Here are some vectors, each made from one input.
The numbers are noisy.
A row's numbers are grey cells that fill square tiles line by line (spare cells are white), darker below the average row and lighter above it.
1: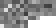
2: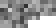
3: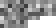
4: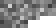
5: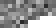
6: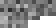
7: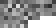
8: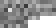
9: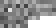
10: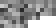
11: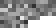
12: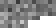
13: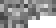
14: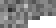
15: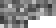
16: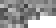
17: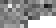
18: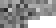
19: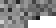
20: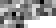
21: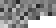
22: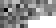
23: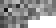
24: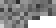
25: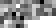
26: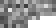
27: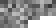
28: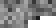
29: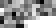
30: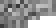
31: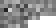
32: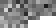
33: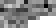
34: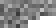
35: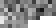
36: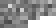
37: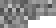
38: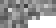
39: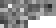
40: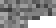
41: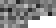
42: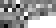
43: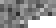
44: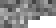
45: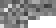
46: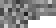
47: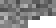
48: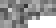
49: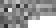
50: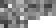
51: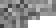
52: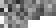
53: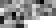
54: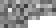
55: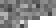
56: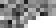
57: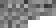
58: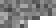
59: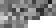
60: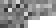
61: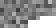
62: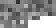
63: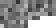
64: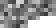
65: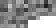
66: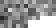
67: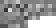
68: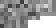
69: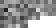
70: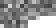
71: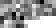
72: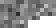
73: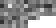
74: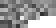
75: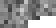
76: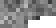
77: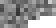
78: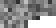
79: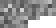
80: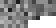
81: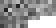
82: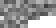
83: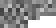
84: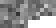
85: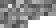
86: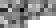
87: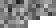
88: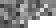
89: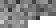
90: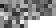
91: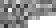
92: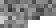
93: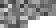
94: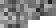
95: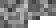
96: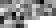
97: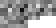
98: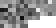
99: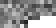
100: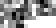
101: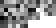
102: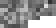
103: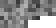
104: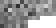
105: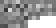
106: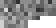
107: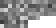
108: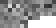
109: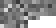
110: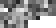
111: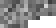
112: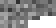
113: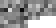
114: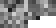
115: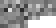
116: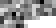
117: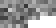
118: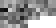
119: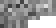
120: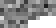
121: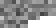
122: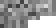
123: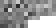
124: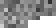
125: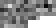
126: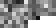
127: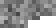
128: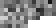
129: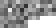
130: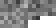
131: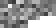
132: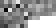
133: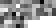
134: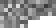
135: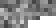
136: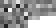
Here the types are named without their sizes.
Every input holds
a list of points on a line.
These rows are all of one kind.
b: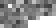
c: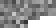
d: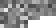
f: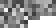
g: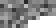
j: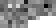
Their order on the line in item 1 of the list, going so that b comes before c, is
b, d, j, g, c, f.
